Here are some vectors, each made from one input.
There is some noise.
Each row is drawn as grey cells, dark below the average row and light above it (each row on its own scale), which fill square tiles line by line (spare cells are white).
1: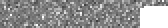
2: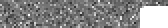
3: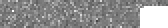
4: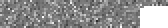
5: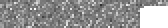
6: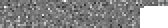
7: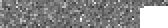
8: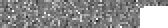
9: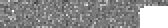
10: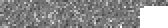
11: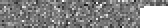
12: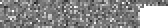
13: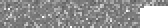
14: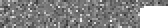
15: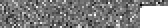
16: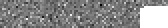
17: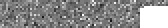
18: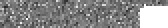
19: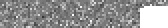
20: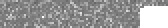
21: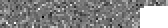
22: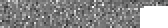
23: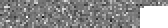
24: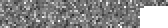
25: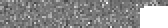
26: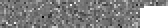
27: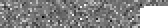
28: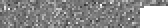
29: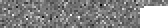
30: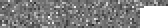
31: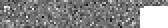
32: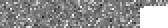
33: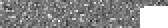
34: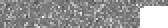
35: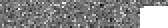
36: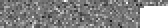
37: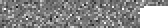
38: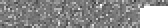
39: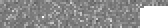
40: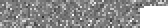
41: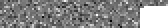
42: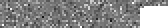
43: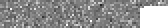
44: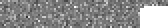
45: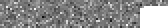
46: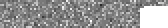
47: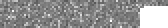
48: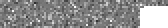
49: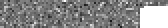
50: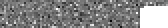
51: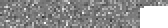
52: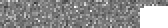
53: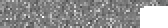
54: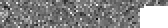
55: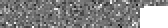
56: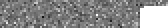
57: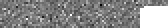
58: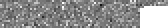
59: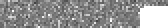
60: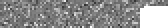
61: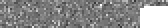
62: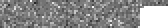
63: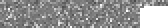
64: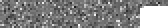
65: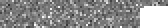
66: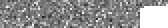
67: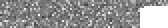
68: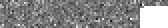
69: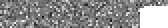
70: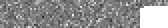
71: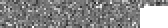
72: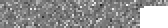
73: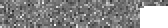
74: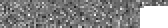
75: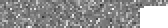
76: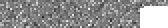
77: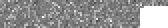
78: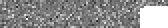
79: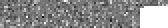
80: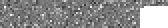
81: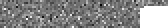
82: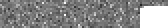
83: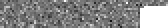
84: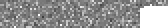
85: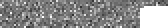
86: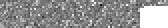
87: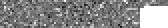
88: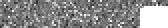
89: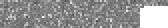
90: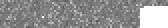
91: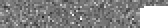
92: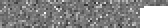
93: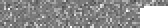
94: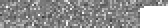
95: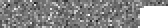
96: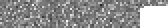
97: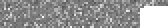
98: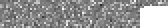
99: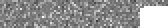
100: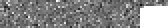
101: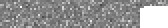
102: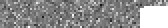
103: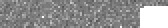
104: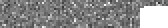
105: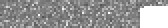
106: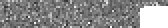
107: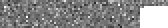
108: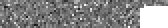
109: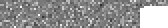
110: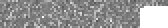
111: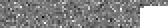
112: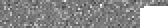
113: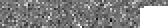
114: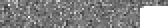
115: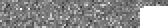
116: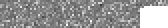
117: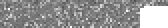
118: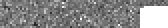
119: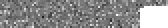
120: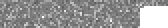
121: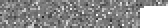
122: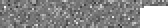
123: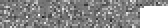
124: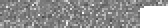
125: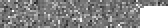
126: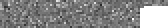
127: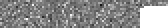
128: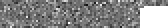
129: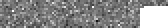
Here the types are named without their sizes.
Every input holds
a list of points on a circle.
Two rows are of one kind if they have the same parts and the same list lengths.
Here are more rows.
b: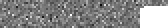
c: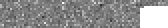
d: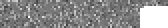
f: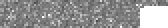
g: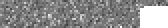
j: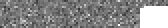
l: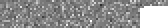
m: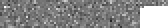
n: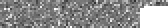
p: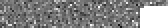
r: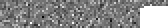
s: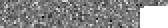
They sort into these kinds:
b
c, d, f, g, j, l, r
m, n, p, s

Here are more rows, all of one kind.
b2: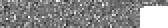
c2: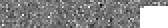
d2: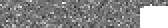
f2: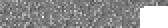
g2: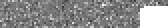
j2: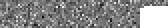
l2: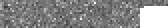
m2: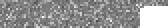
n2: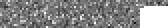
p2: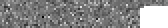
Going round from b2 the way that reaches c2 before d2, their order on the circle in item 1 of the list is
b2, g2, f2, m2, c2, d2, j2, n2, l2, p2.
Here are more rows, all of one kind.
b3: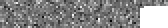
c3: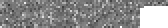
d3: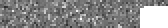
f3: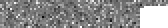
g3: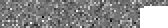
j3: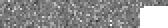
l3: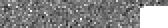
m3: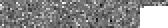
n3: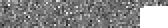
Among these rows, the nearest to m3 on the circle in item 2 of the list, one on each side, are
c3 and d3.
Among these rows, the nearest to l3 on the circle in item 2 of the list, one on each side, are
j3 and n3.
